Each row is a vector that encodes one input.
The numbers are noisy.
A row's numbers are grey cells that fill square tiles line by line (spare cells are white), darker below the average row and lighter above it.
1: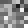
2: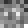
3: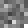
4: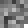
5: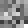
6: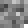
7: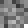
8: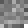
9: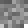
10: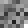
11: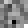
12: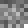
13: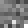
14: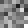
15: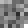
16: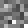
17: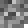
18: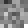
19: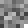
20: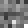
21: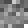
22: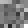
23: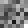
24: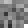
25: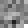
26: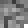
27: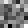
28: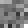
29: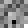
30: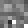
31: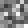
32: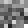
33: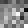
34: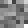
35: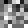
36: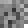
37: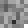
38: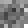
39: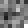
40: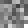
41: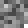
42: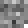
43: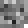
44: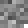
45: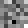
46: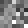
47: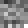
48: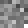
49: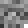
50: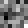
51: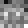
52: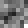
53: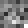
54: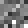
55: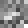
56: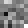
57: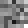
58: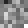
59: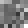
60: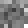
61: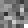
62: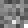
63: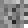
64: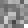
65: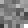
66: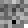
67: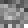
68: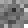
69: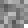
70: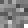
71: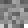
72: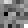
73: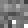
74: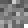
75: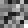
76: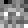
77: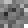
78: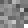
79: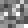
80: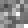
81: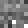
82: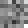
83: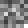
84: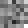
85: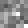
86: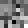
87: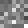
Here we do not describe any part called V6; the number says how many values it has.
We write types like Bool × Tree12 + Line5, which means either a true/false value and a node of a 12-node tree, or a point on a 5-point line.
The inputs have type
Bool × (Line4 + V6).
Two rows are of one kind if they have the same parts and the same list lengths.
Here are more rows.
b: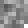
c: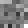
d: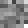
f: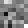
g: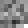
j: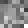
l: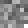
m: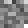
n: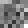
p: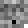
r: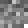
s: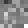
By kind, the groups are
b, d, g, j, l, m, p, r, s
c, f, n

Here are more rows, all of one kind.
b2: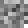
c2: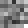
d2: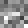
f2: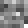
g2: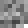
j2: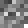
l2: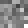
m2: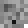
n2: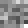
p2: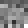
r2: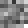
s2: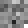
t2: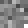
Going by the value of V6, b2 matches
l2, n2 and t2.
